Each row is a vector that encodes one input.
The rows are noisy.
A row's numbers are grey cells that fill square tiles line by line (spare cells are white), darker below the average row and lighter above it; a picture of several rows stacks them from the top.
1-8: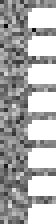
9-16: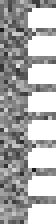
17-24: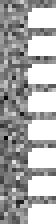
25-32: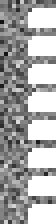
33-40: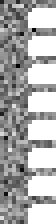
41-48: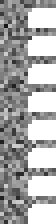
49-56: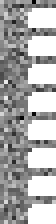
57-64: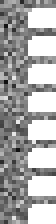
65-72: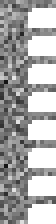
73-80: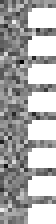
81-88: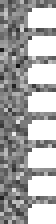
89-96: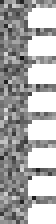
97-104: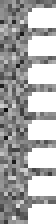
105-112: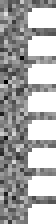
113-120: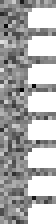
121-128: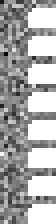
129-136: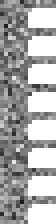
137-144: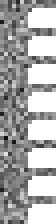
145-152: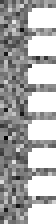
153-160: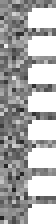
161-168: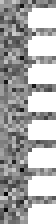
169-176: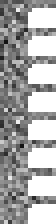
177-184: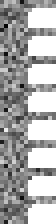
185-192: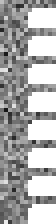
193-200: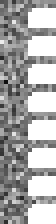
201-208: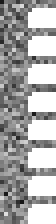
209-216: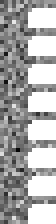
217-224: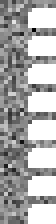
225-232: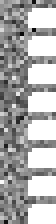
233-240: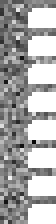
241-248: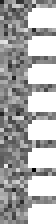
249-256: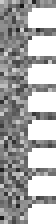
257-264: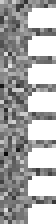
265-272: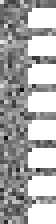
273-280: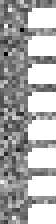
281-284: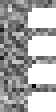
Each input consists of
a point on an 18-point circle, together with either a fixed value, or four true/false values.
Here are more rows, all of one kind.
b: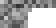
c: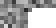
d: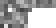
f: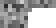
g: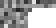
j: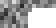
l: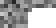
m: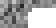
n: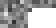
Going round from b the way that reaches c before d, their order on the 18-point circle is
b, j, m, g, n, l, c, d, f.
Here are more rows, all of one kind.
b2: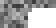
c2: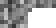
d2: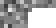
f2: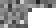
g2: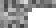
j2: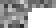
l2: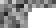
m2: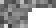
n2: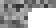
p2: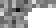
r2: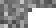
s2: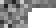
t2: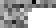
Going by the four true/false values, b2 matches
j2 and l2.
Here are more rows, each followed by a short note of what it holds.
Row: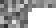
a point on an 18-point circle
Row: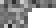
a point on an 18-point circle and four true/false values
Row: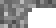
a point on an 18-point circle and four true/false values
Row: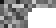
a point on an 18-point circle
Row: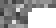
a point on an 18-point circle
